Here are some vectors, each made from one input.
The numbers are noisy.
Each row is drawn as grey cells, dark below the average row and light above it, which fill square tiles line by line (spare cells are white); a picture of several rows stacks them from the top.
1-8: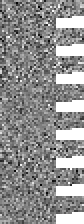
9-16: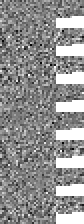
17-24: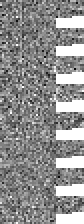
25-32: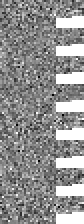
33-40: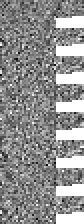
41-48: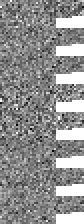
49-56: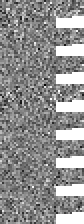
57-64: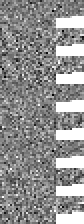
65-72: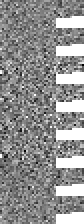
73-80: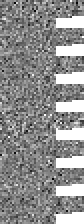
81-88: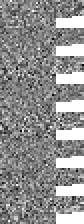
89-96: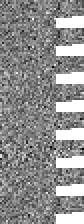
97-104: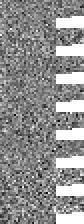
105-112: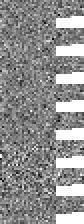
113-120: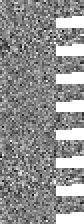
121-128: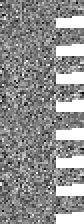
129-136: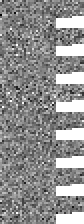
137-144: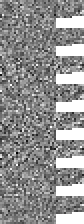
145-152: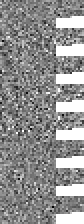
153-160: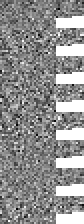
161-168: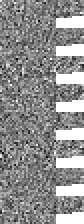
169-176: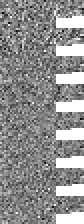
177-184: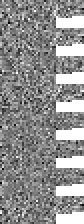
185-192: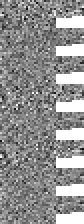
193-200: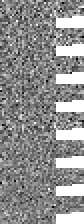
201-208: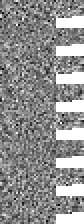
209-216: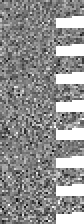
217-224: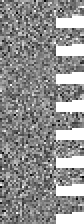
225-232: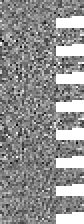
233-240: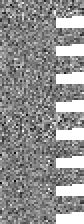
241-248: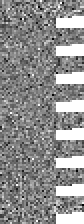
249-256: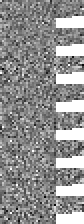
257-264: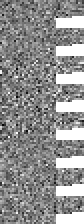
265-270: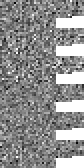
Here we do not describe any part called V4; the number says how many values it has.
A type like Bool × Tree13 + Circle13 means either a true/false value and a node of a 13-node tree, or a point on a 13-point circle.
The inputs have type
Bool × Line5 × V4 + Line10.
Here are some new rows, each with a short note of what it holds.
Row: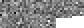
a point on a 10-point line
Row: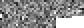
a point on a 5-point line, a true/false value and a value of V4
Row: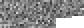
a point on a 10-point line
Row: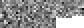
a point on a 5-point line, a true/false value and a value of V4
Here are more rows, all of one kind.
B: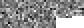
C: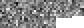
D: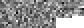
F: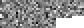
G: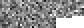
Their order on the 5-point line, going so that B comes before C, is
F, D, B, C, G.
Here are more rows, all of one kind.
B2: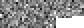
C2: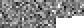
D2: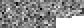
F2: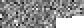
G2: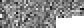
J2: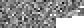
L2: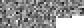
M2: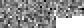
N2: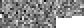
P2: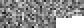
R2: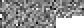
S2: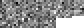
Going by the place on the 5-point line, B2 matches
C2, D2 and N2.
